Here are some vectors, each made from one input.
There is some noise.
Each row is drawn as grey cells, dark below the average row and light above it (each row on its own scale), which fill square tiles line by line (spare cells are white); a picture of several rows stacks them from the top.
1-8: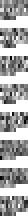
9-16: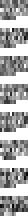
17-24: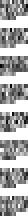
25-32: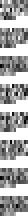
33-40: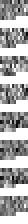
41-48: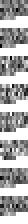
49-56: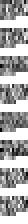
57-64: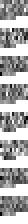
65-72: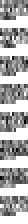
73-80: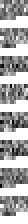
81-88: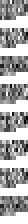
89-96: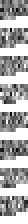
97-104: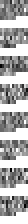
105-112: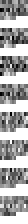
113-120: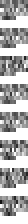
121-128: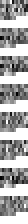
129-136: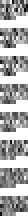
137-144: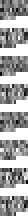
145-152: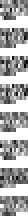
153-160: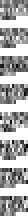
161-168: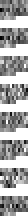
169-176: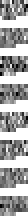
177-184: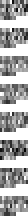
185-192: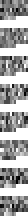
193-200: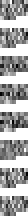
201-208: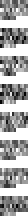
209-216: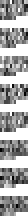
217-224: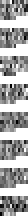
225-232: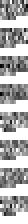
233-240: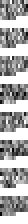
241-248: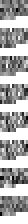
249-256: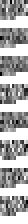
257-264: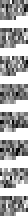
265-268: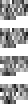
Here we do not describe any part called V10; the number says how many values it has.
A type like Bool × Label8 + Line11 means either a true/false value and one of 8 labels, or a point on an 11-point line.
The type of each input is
Bool × (Line11 + V10).
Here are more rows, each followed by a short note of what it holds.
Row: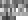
a point on an 11-point line and a true/false value
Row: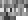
a point on an 11-point line and a true/false value
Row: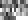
a point on an 11-point line and a true/false value
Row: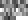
a point on an 11-point line and a true/false value
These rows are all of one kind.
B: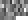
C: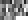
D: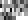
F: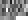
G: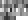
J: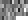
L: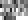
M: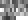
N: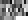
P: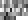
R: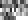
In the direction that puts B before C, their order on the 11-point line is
P, B, G, J, M, C, N, R, F, L, D.
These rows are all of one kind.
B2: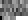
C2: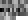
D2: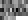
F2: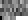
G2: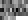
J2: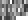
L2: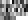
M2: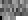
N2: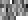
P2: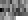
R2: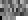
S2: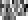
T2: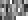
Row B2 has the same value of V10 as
F2, M2 and T2.
